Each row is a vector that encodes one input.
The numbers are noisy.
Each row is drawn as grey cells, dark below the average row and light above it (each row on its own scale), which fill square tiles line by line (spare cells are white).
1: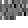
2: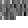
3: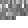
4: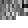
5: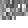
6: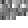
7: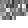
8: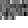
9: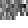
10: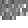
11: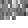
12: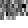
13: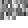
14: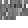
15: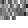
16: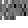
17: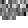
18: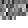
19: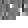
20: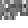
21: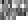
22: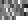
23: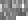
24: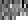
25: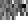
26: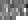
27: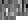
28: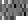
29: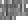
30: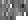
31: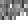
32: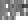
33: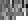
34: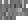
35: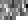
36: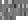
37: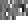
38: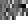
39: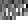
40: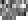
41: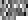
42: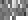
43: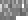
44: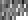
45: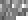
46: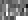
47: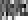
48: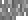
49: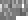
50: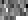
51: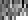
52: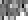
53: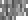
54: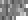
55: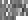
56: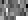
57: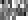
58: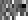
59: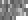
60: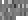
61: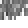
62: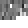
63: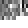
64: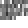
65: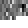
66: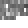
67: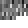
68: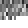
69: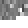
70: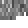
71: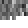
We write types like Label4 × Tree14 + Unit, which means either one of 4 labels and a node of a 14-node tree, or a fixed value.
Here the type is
Line9.
